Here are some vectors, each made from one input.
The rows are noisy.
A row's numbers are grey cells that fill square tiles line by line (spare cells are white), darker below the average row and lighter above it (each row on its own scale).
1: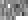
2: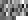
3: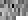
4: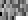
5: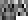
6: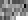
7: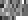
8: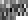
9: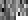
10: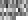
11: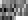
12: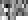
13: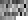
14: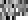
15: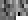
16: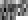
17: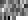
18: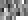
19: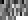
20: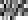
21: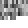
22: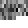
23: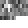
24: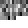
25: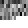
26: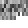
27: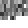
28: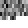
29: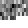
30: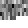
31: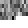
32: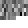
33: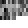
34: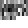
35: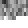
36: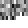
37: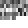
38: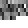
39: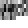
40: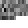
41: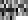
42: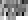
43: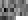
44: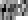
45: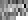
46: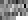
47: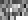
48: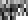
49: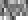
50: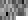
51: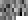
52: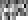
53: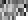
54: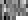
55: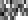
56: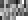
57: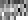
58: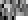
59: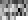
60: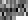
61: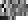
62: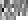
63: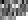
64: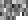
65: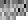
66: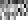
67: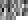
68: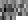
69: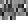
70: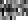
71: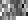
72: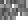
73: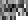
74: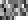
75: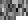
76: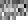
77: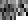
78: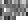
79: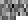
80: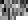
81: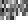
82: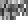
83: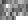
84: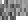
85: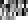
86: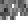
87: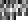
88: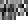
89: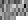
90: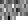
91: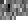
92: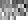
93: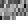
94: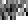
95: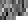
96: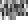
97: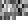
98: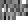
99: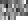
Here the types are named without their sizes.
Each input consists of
two labels and four true/false values.
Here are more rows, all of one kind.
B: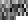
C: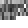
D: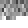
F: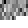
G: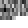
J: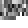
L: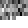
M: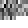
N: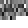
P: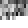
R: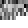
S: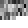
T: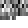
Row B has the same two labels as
L, P and T.
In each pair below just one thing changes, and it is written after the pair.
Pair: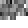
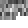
one of the four true/false values
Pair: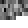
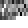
one of the two labels
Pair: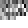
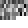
one of the two labels
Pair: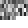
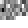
one of the four true/false values
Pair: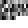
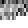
one of the two labels
